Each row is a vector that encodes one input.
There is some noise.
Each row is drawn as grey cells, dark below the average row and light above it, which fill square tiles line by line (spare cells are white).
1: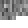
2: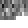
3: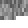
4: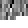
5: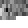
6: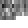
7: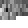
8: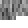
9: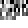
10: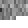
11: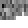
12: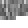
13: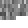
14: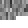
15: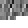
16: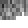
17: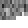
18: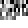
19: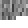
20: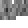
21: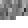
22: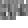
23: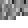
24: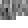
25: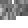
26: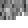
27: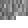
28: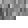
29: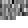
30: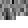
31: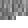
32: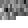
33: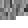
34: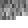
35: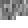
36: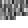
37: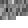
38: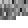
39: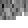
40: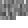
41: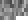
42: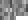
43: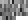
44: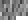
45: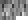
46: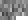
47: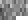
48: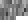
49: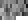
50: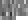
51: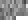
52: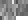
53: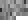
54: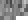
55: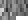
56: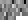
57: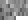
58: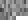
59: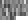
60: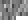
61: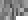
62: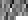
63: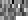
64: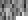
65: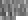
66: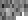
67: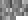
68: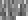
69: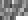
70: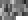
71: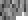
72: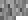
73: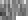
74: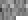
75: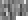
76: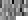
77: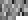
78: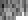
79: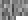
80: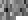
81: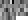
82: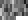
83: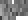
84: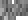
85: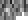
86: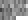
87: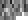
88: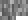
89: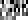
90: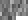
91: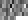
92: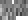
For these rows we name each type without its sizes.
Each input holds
either a fixed value, or two labels and a true/false value.
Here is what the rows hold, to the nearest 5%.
About 5% of them hold a fixed value. The rest hold two labels and a true/false value.
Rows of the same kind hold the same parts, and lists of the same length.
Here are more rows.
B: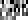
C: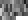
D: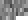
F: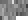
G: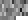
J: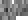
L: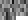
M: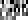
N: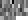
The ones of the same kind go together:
B, M
C, D, F, G, J, L, N

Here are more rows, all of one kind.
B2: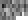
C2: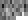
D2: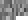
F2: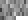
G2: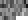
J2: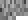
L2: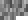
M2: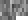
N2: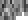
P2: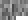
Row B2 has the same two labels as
C2 and G2.
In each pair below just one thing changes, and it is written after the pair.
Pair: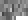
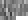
one of the two labels
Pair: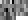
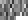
one of the two labels
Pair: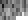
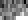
the true/false value
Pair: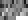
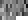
one of the two labels
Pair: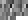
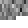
one of the two labels
